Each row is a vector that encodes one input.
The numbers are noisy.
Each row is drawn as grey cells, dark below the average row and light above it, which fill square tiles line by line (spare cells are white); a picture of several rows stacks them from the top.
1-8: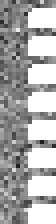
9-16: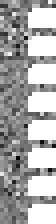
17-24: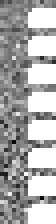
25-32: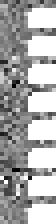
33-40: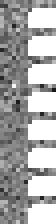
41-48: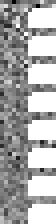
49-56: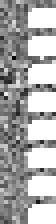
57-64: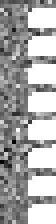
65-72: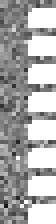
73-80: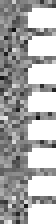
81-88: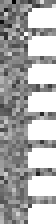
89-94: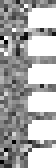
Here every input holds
either a node of a 9-node tree, or a list of up to two points on a 6-point circle.
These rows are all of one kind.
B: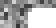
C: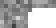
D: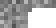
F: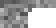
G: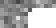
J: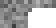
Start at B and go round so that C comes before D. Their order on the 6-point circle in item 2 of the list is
B, F, G, J, C, D.
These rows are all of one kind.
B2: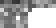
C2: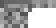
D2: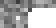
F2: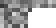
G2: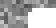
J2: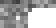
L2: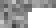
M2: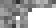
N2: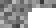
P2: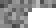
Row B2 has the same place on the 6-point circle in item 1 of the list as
C2 and J2.
